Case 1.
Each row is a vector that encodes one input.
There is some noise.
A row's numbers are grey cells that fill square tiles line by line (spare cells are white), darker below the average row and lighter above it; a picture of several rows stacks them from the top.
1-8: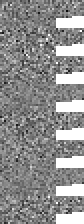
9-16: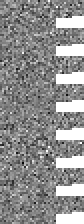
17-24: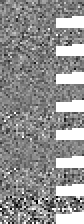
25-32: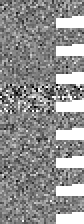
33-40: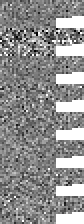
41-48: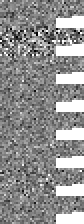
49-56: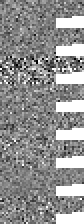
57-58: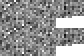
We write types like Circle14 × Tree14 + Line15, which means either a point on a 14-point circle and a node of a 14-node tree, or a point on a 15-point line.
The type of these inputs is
Tree10 + Unit.
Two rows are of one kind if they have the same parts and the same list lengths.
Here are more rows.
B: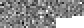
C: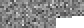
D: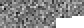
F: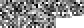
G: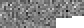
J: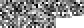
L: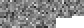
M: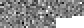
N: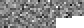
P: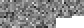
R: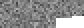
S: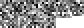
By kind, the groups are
B, C, D, G, L, M, N, P, R
F, J, S

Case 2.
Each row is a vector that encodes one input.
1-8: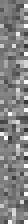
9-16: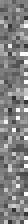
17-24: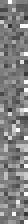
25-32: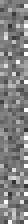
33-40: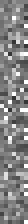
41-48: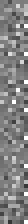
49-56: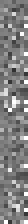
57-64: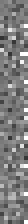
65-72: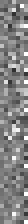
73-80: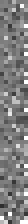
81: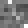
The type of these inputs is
Bool × Bool × Bool × Bool.
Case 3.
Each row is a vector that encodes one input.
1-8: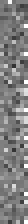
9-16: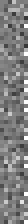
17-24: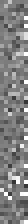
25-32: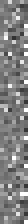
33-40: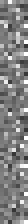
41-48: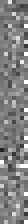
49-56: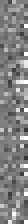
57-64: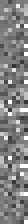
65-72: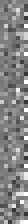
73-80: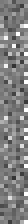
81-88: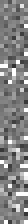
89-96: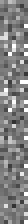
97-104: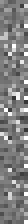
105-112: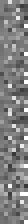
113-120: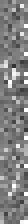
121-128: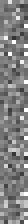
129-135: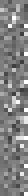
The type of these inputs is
Bool × Bool × Bool × Bool.
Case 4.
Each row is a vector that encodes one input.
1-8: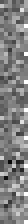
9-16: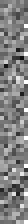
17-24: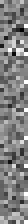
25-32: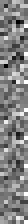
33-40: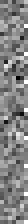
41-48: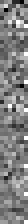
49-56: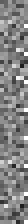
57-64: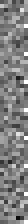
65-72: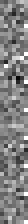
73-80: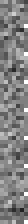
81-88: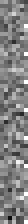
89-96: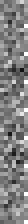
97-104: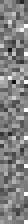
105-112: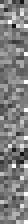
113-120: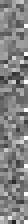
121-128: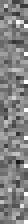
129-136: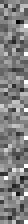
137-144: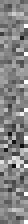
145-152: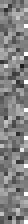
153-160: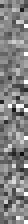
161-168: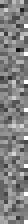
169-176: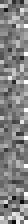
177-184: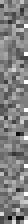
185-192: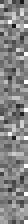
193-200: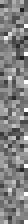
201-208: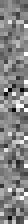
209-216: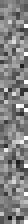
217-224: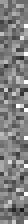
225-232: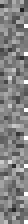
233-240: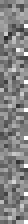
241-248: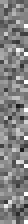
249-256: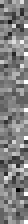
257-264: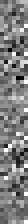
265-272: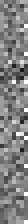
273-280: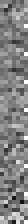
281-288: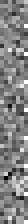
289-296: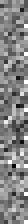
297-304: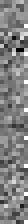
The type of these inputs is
Bool × Bool × Bool × Bool.
